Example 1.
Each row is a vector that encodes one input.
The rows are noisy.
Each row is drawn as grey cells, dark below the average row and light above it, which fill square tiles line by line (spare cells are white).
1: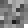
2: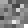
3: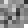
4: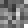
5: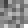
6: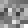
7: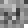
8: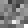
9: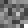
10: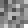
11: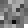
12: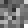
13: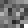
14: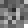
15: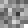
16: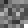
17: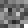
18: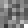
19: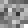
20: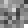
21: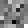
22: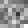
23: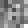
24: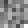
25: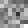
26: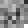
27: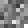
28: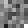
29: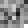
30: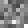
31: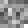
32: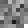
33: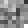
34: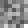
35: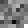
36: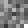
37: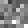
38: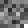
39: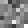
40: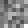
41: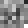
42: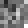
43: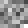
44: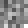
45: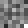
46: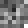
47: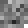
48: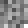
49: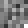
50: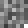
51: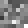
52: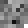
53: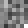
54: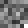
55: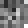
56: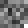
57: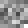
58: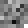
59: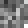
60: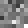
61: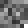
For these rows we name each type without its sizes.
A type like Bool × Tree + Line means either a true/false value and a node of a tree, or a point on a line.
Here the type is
Bool × Bool × Bool.
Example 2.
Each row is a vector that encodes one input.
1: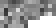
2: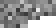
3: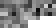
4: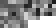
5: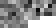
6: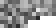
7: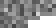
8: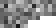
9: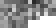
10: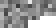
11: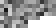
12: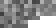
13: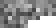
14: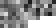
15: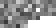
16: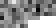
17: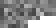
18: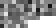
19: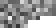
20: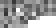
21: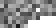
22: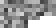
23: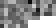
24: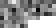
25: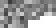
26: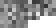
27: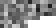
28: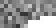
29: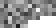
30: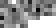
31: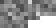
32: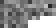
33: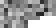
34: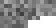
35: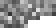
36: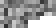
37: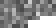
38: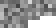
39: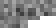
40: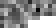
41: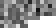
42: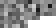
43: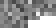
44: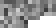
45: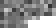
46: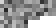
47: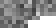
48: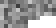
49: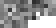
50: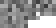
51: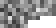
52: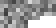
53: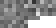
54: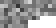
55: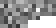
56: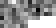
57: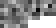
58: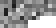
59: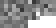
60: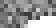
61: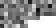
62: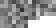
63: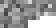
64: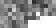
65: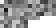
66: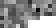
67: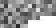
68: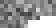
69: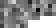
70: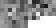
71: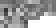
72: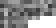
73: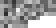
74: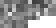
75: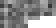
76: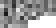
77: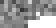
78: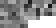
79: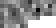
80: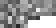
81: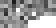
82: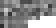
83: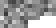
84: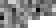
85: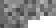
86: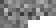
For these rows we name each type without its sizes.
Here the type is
Tree.
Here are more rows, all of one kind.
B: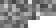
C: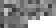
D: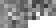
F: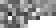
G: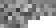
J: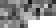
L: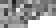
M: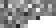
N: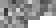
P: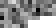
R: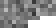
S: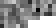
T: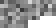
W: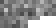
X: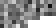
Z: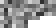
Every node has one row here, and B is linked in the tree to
D, R and T.
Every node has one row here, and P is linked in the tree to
S.
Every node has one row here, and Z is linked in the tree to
N.
